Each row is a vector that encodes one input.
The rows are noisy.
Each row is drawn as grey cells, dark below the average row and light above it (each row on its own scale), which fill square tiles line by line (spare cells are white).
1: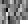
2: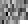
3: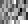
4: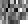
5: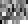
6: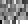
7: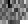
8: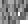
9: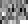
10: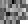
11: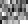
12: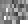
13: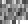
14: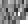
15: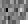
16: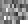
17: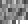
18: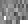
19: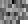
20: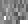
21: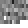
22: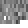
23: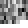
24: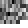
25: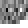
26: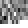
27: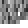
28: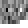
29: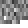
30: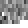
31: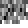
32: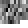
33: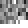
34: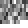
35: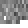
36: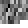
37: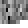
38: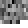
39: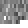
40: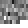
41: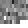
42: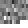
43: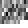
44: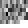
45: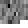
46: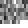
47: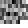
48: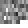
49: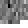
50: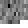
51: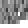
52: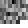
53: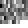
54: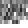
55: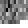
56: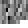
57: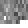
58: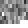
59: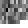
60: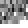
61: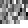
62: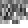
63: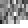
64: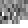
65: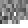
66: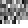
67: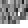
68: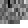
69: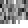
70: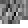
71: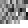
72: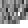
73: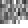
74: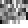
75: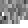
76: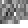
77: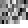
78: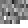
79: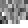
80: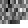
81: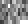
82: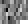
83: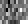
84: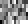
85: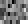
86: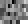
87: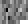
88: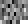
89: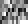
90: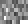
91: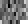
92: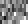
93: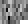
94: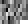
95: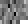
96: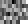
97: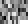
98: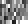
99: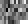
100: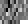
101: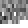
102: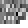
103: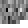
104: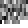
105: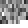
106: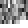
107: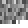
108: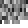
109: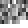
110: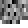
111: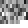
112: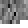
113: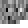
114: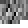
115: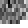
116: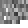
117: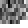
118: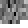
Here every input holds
either a point on a 9-point line and a node of a 7-node tree, or a point on a 12-point line.
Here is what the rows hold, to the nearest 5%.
About 40% of them hold a point on a 9-point line and a node of a 7-node tree. The rest hold a point on a 12-point line.
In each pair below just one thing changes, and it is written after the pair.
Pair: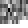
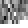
the place on the 9-point line
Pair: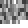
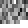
the place on the 9-point line
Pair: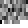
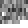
the node of the tree
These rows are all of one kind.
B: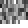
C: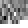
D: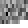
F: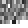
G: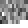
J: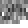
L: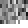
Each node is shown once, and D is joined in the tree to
C and F.
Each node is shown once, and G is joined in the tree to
J.
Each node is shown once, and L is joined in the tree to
B.
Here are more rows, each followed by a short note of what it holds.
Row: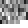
a point on a 9-point line and a node of a 7-node tree
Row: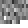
a point on a 12-point line
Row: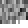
a point on a 9-point line and a node of a 7-node tree
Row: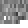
a point on a 12-point line
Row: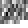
a point on a 9-point line and a node of a 7-node tree
